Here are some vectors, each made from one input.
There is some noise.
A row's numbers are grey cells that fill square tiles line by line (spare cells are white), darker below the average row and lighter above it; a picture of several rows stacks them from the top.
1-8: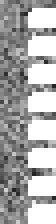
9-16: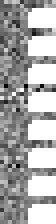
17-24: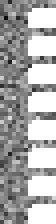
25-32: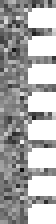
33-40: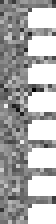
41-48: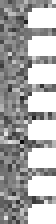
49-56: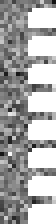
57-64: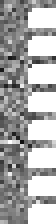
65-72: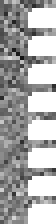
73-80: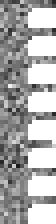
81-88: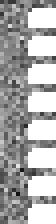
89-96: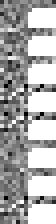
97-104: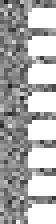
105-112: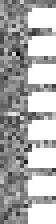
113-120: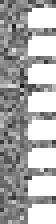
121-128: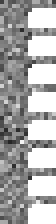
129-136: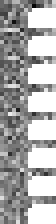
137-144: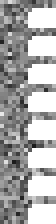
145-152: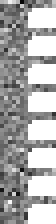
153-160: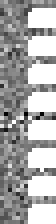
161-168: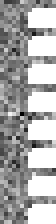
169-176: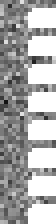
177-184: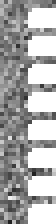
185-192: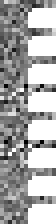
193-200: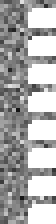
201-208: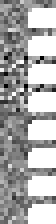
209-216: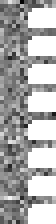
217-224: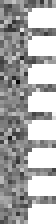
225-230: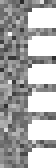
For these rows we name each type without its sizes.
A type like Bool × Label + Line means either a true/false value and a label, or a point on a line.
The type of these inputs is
List((Bool × Label + Unit) × Line).
